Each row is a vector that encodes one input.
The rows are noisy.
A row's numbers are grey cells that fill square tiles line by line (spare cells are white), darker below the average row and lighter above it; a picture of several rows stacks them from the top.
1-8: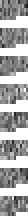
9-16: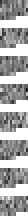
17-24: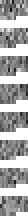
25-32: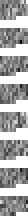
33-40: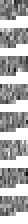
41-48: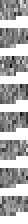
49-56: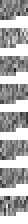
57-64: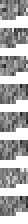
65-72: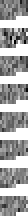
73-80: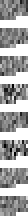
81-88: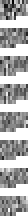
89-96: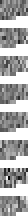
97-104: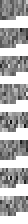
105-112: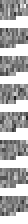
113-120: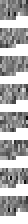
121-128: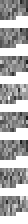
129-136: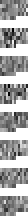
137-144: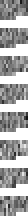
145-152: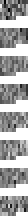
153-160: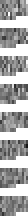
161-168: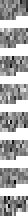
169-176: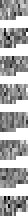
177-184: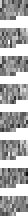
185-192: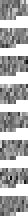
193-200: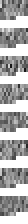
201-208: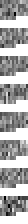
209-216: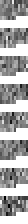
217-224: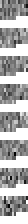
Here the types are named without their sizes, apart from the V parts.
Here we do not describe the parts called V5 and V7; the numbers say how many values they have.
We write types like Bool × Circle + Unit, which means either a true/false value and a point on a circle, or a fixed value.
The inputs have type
Bool × V5 + (Tree + Unit) × V7.
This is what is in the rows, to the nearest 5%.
About 25% of them hold a true/false value and a value of V5. The rest hold a value of V7, together with either a fixed value, or a node of a tree.
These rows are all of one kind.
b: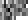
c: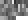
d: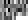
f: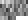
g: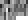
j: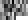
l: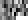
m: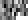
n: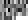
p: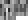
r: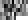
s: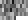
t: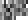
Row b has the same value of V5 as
f and t.
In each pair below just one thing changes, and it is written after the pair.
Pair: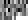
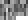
the true/false value
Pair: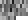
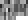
the value of V5
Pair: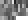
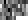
the true/false value
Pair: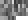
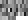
the value of V5
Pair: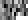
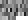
the true/false value
